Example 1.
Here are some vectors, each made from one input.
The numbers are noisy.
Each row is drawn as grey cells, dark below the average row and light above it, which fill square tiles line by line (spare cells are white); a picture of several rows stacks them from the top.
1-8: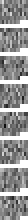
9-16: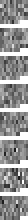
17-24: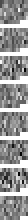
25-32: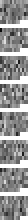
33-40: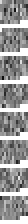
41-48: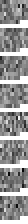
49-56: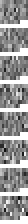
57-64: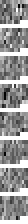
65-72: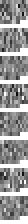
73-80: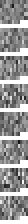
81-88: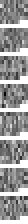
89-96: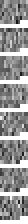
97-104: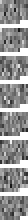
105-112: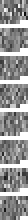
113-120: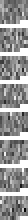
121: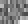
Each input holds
either two labels (each one of 9), or a node of an 11-node tree.
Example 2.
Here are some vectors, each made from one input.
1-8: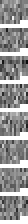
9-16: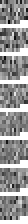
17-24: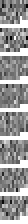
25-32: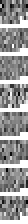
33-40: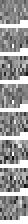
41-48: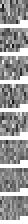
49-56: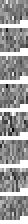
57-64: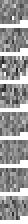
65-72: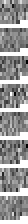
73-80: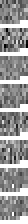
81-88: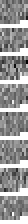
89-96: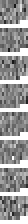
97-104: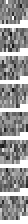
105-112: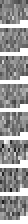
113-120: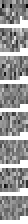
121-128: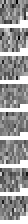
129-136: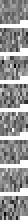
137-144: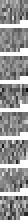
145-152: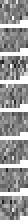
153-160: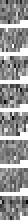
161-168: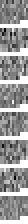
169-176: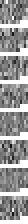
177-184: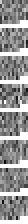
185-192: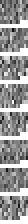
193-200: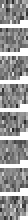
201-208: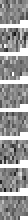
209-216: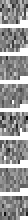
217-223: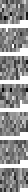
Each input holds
either a point on a 16-point circle, or a list of up to two points on a 10-point line.
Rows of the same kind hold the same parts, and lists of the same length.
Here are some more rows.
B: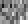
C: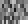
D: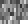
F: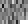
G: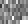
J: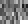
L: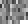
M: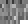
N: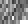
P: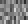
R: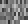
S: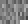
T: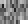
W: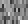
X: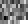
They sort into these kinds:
B, C, F, J, T, W
D, X
G, N
L, M, P, R, S

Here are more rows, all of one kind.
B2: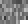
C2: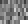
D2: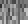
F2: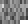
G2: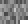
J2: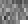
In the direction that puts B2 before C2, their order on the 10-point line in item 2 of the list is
B2, G2, D2, C2, F2, J2.
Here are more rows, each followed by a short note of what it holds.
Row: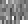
a list of one item
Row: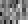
a point on a 16-point circle
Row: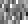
a list of one item
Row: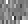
a list of one item
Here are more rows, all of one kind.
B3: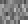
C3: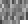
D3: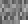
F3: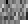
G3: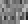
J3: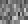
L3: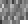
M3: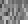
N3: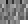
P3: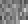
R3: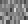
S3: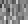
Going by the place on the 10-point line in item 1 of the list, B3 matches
C3 and D3.
